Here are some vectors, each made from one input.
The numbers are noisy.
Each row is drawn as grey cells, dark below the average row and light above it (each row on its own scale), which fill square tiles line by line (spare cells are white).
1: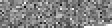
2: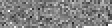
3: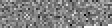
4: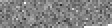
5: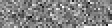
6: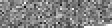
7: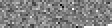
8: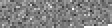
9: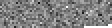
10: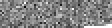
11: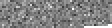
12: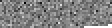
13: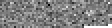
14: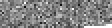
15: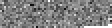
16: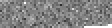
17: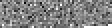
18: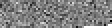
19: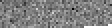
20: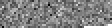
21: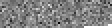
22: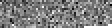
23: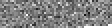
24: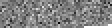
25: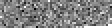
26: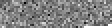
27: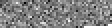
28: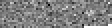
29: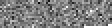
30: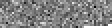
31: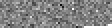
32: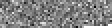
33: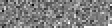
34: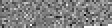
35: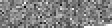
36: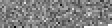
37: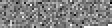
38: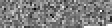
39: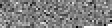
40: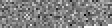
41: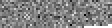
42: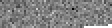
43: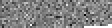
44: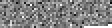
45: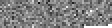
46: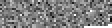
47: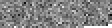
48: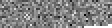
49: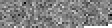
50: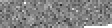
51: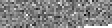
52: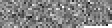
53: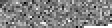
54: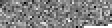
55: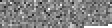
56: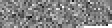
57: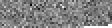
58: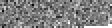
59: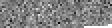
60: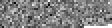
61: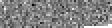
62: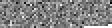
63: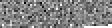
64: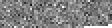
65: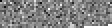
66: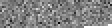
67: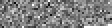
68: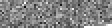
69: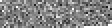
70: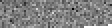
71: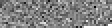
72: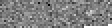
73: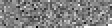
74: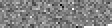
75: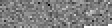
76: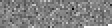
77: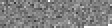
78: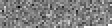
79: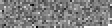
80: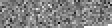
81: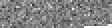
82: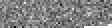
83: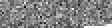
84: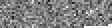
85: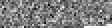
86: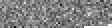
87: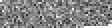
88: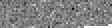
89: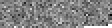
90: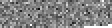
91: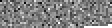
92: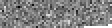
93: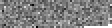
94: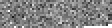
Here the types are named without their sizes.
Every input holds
a label, together with either a fixed value, or a node of a tree.
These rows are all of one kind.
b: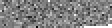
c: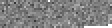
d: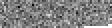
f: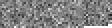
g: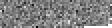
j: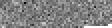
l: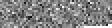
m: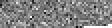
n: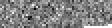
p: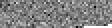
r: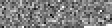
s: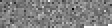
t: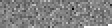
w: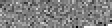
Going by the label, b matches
c, d and g.
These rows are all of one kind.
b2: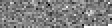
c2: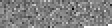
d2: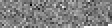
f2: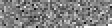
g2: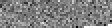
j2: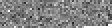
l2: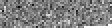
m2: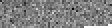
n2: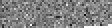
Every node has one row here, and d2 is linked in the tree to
g2.
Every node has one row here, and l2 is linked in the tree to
j2 and m2.
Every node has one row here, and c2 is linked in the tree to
f2.
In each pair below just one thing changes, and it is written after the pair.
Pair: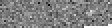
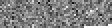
the node of the tree
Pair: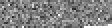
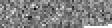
the node of the tree
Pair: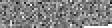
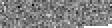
the label
